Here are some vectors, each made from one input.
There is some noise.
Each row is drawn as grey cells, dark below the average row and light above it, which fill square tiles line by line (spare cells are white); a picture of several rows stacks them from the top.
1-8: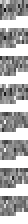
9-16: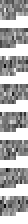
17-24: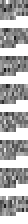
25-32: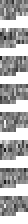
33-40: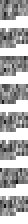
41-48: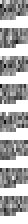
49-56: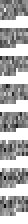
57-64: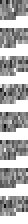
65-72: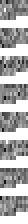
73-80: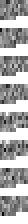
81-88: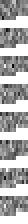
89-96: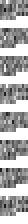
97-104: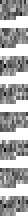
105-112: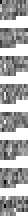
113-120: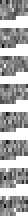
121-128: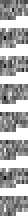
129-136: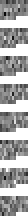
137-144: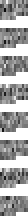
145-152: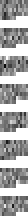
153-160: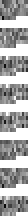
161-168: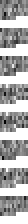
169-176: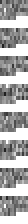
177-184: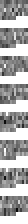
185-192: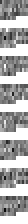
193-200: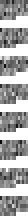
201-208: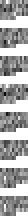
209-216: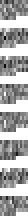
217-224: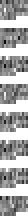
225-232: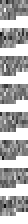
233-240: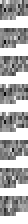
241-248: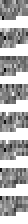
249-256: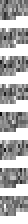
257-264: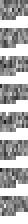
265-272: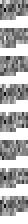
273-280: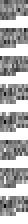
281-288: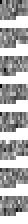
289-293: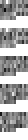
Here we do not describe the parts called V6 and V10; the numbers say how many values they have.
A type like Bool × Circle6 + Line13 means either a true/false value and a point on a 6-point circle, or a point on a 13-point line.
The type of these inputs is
Bool × V10 × V10 × V10 + Label8 × Label9 × (Line8 + V6).
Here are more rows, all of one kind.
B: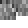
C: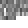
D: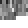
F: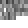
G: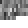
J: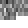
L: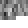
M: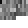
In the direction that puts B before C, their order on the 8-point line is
L, G, M, D, B, J, F, C.
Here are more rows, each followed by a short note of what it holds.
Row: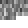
one of 8 labels, one of 9 labels and a point on an 8-point line
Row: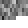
one of 8 labels, one of 9 labels and a value of V6
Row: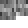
one of 8 labels, one of 9 labels and a value of V6
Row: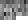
one of 8 labels, one of 9 labels and a value of V6
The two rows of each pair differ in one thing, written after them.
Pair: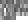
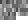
the place on the 8-point line
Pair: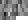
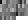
the place on the 8-point line
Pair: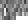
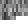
the place on the 8-point line
